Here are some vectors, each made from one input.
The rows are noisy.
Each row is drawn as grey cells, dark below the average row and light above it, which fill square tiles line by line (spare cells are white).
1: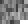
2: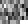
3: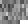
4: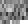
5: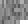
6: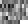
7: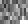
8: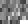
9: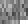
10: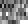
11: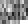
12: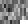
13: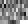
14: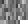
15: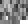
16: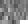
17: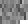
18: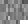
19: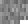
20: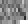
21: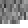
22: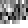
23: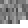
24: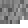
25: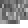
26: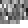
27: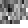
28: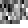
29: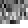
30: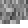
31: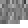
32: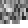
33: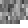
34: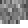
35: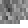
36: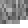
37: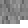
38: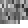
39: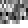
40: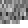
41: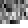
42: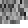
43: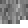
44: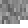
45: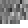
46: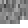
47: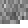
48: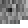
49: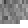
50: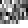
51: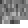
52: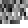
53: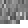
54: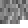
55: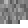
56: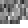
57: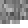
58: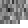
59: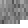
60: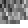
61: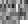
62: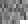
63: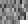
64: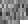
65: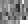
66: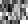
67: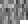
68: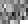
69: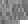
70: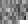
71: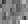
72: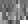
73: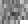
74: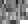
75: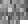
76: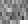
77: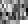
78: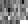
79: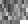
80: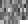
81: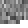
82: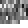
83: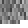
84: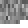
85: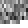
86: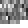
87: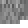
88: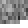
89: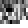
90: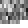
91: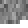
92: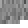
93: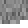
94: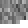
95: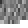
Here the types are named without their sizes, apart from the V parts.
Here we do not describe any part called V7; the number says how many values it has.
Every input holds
a node of a tree, three true/false values and a value of V7.
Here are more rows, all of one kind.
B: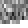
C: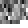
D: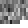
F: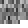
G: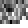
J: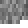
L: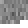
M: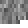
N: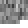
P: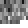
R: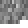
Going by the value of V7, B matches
G, N and R.
